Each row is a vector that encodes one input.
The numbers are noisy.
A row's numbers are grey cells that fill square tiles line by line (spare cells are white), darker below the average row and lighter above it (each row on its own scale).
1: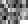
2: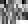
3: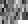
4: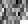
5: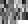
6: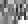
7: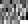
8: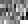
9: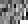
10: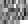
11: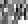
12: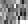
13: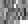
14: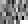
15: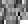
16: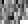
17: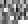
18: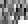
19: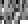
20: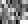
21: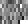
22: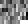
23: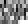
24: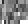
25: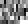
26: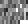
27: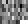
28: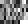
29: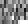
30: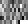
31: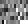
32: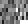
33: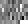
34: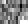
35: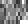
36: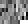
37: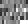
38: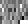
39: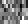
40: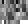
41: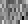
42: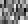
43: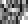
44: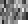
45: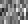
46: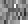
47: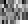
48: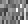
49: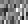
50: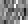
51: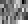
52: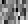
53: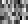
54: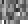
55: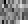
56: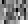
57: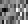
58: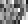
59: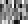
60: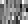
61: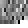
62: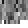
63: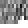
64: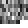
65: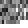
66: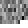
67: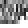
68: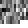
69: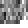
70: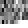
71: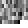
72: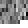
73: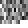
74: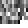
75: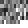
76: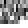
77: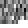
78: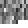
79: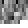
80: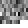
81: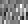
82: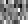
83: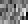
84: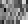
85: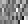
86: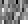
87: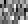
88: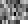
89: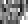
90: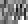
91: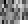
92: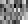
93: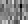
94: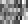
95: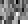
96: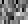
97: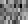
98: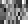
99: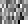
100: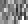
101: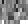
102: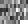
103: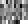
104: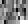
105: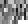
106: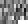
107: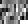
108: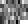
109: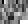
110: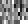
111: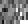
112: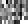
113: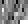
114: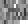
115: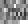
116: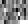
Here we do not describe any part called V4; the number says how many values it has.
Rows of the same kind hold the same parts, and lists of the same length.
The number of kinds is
2.
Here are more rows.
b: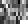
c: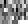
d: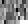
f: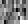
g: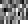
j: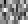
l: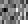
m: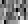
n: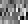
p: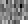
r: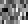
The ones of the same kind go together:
b, g, l, n, p, r
c, d, f, j, m

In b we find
a point on an 8-point circle, a true/false value and a value of V4.
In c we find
a value of V4.
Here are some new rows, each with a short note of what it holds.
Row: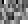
a point on an 8-point circle, a true/false value and a value of V4
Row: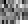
a value of V4
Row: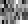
a value of V4
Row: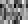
a point on an 8-point circle, a true/false value and a value of V4
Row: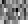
a value of V4
